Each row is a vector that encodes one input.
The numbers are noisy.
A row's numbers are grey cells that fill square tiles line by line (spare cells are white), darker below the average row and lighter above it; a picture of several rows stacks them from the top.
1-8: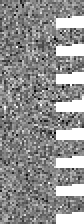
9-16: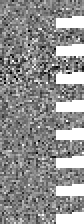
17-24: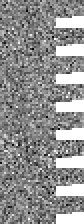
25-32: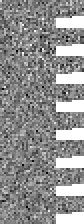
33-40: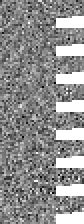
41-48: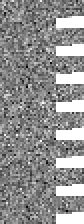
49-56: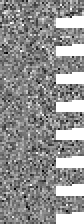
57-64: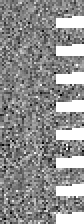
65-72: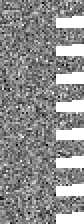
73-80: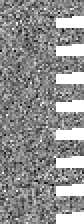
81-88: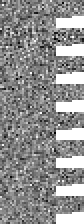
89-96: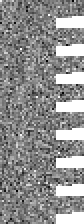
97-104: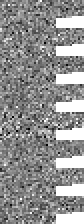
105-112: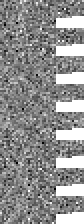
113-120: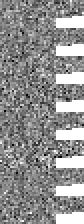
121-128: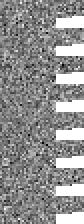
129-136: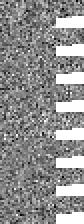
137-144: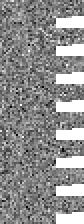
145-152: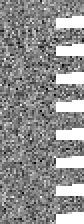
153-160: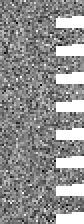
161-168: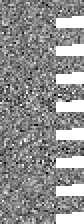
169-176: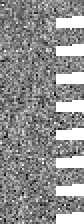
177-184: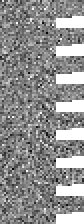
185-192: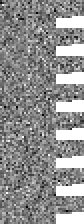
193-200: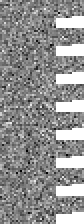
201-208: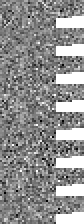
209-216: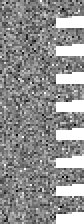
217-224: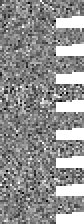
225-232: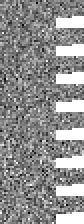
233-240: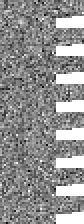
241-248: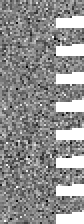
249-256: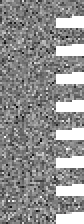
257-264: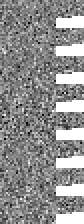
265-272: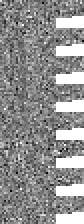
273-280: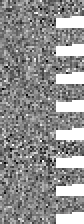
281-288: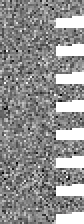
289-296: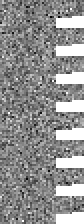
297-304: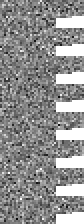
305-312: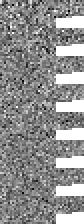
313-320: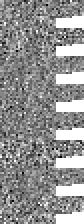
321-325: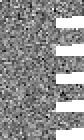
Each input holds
a point on a 17-point line, together with a list of up to two points on a 6-point line.
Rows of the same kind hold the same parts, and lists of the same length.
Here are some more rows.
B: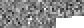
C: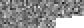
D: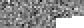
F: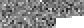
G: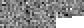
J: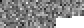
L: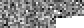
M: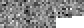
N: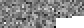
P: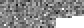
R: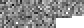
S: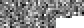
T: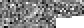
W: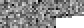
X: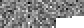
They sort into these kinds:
B, F, L, X
C, D, J, P, R, S
G, M, N, T, W

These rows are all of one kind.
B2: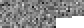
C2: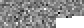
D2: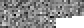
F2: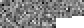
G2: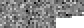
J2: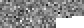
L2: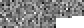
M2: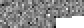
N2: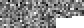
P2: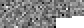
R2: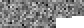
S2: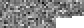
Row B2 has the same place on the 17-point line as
F2, L2, M2 and P2.
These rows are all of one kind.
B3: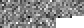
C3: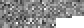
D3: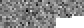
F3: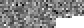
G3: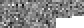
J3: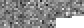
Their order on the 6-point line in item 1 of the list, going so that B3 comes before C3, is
B3, C3, J3, F3, G3, D3.
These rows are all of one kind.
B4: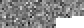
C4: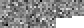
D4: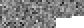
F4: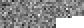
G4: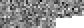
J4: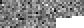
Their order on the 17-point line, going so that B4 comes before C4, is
J4, D4, B4, F4, C4, G4.
